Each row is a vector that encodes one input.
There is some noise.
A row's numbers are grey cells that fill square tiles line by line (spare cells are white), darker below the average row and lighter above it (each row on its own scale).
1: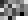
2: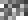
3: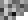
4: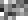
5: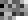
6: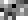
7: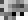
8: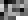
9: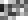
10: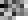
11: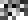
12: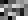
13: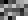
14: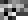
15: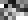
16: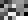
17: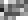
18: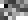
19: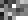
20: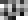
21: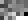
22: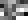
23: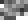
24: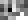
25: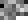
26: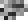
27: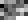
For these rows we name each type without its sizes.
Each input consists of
three true/false values.
